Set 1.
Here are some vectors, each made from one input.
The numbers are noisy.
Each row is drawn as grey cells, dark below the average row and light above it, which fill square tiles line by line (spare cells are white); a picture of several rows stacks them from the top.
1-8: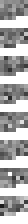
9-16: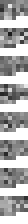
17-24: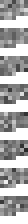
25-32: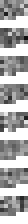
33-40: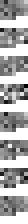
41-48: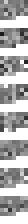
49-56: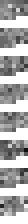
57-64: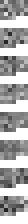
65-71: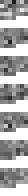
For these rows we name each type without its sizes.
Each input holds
either a point on a line, or three true/false values.
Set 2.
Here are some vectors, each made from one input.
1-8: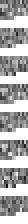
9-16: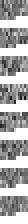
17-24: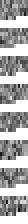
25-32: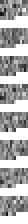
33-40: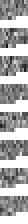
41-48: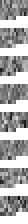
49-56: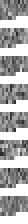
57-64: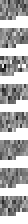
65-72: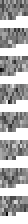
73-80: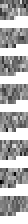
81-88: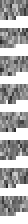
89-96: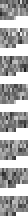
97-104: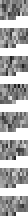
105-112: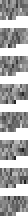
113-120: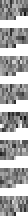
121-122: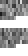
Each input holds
either a point on a 6-point line, or a point on a 9-point line.
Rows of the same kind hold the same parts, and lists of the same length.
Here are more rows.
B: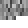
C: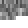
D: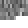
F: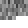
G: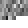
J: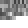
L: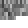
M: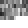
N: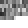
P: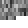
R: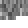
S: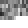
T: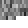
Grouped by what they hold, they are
B, G, P, T
C, D, F, J, L, M, N, R, S

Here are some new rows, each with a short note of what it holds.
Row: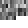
a point on a 6-point line
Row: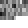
a point on a 9-point line
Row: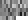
a point on a 6-point line
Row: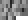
a point on a 6-point line
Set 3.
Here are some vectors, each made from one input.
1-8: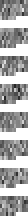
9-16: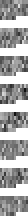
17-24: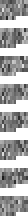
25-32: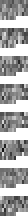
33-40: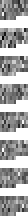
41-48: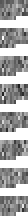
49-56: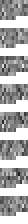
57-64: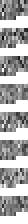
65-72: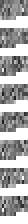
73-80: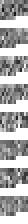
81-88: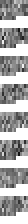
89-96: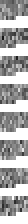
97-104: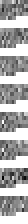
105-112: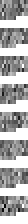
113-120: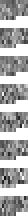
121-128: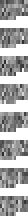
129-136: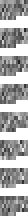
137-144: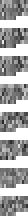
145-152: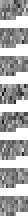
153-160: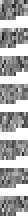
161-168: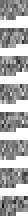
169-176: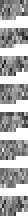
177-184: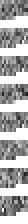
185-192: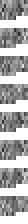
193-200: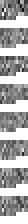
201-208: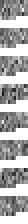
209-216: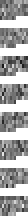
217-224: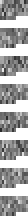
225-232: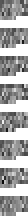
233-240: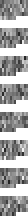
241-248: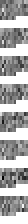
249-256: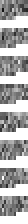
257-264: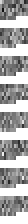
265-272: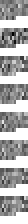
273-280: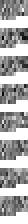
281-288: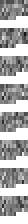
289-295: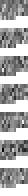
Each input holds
either a point on a 6-point line, or a point on a 9-point line.
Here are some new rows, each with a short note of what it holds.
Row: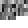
a point on a 6-point line
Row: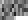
a point on a 6-point line
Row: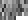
a point on a 6-point line
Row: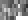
a point on a 9-point line
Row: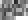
a point on a 6-point line
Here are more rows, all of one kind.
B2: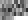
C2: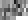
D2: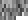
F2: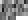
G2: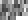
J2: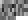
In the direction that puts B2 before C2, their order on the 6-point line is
B2, J2, F2, G2, C2, D2.
